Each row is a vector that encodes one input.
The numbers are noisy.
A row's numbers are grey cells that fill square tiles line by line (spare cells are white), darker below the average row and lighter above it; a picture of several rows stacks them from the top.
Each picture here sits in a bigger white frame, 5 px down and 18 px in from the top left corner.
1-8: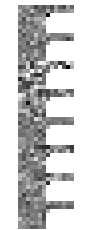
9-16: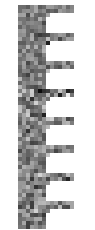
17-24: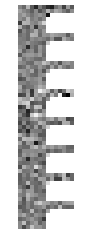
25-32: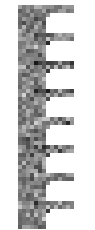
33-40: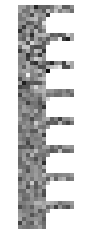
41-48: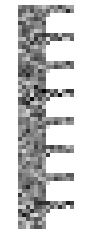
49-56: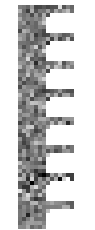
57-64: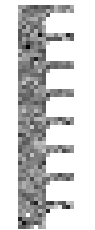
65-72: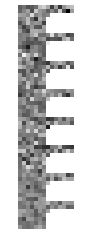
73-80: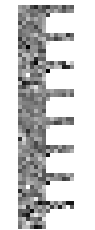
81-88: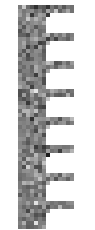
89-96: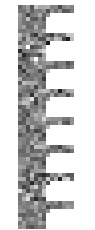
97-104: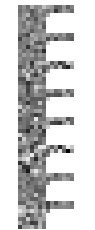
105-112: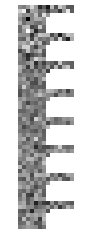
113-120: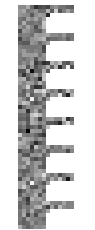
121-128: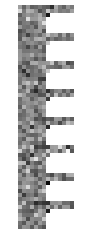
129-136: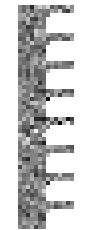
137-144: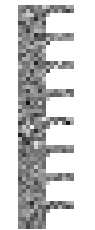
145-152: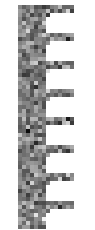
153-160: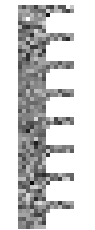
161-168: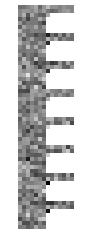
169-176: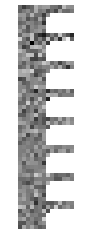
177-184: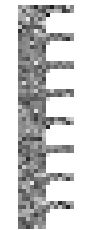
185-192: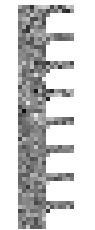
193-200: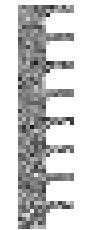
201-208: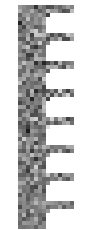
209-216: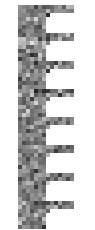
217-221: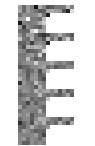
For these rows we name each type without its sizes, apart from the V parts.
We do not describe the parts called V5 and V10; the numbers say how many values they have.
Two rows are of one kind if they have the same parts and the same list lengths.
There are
3 kinds of row.
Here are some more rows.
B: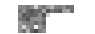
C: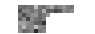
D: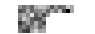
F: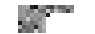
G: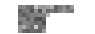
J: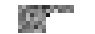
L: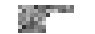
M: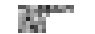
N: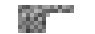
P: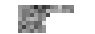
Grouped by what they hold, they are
B, C, D, G, N
F, J, L, P
M

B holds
three true/false values and a value of V10.
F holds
a label and a value of V5.
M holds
a fixed value.
